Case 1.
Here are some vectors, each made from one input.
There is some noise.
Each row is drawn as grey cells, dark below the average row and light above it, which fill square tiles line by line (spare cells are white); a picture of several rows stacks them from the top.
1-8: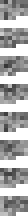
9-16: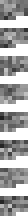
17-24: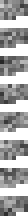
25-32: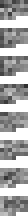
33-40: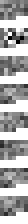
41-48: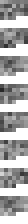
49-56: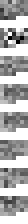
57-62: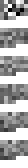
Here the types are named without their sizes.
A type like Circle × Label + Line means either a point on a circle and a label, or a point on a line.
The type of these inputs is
Bool × Bool × Bool × Bool + Unit.
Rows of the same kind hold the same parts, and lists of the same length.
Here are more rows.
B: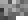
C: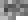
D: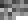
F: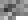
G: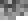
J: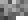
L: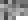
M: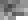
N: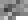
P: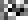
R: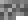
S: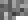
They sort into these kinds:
B, C, D, F, G, J, L, M, N, R, S
P

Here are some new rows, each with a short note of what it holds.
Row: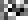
a fixed value
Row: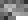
four true/false values
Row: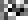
a fixed value
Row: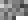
four true/false values
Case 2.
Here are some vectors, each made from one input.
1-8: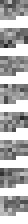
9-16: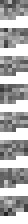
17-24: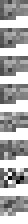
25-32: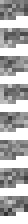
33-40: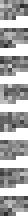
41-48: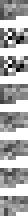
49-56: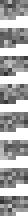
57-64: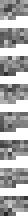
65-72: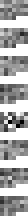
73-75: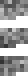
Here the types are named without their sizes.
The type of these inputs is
Bool × Bool × Bool × Bool + Unit.
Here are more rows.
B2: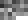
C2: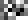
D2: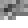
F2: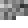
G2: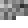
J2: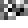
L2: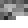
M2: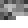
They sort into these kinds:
B2, D2, F2, G2, L2, M2
C2, J2

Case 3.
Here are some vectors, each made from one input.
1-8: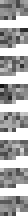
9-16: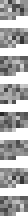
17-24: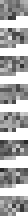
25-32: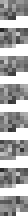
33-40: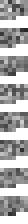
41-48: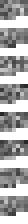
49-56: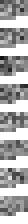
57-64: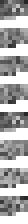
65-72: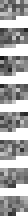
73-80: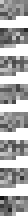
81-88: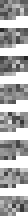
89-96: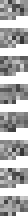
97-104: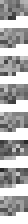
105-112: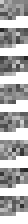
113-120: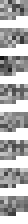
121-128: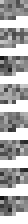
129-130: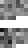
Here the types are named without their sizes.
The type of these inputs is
Line.
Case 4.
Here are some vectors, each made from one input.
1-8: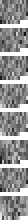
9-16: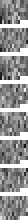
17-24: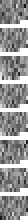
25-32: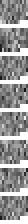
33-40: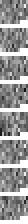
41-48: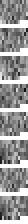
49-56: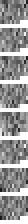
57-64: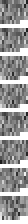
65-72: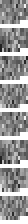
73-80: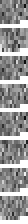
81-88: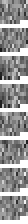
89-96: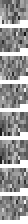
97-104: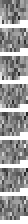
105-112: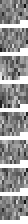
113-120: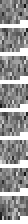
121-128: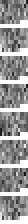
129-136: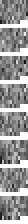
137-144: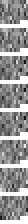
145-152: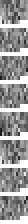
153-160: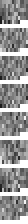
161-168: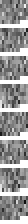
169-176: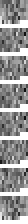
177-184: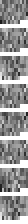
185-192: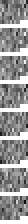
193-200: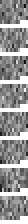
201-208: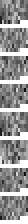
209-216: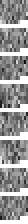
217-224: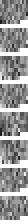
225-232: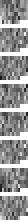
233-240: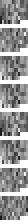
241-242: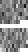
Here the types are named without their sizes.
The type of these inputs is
Bool × Bool × Bool.
